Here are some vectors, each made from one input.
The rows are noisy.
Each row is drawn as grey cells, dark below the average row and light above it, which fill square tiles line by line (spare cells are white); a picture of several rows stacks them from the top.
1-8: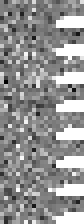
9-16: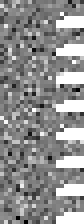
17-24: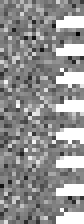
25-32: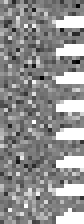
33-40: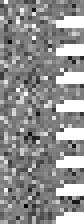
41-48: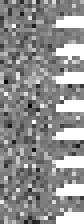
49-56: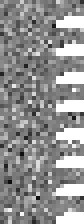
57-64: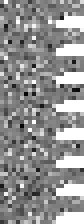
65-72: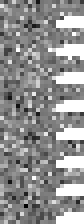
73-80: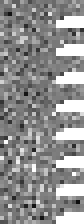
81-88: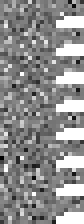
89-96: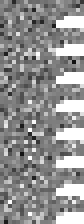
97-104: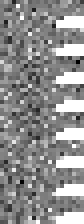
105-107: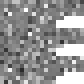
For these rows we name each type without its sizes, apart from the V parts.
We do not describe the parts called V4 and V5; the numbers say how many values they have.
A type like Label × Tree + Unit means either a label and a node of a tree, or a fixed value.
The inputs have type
Circle × (Circle + V4 × V5).
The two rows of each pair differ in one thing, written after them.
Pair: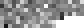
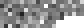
the place on the circle
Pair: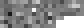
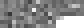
the value of V4
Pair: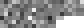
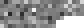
the value of V4
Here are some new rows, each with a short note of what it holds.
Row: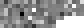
a point on a circle, a value of V4 and a value of V5
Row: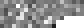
a point on each of two circles
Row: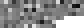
a point on each of two circles
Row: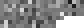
a point on each of two circles
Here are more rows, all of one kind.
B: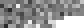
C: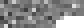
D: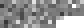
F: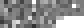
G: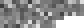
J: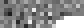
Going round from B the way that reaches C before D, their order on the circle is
B, G, J, C, F, D.
